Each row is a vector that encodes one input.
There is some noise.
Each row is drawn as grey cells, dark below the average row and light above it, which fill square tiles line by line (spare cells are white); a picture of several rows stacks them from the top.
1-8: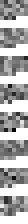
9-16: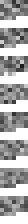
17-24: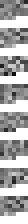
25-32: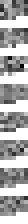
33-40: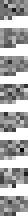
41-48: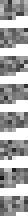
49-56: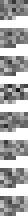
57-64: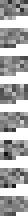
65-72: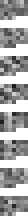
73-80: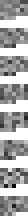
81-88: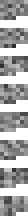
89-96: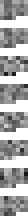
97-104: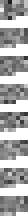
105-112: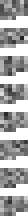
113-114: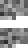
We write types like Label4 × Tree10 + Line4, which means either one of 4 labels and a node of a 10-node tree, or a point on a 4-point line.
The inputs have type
Circle10 + Line7 × Tree7.
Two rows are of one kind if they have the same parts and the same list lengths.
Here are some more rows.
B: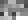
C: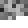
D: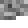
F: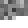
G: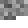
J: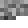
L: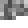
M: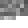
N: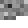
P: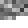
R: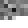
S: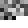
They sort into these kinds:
B, C, F, M, P, R
D, G, J, L, N, S

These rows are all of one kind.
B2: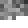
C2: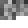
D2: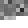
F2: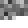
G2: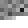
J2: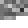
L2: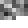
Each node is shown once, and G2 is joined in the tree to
D2 and J2.
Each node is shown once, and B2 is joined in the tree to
C2.
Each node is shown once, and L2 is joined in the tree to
F2.
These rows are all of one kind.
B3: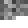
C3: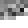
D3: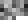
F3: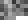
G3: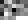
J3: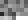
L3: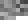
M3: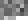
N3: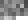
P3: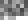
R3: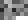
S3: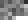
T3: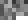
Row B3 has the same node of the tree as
S3 and T3.
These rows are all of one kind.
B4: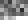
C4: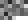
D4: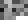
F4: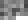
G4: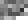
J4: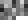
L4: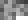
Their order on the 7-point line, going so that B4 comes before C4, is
L4, B4, G4, J4, C4, F4, D4.
